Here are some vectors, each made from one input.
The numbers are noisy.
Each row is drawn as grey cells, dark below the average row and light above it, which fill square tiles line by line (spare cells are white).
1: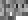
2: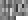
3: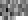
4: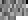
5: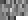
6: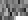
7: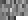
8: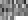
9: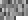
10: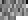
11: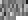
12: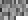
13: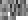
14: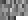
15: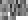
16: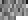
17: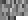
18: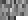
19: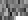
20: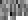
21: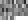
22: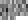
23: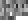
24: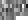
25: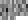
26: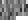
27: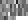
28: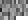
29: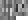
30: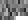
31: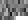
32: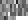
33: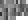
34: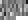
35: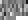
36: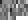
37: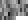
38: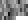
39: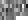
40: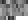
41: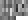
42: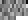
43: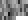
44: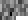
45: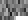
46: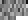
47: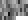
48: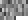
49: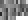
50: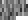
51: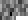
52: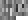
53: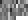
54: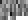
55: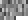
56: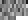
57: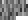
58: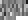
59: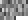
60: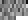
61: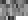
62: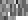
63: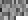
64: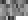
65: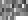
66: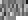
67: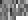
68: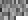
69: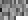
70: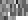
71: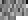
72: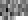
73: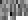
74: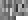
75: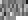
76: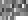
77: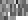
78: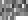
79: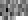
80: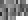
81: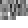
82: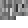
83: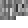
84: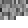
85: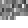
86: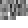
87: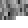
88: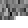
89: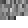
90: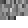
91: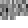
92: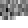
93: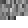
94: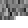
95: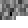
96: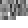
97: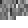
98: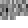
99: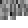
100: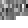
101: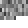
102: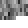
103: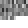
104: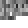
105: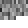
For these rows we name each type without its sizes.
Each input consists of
either a point on a line, or three true/false values.
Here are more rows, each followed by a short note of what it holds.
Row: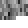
a point on a line
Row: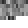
three true/false values
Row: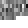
a point on a line
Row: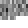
a point on a line
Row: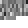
three true/false values
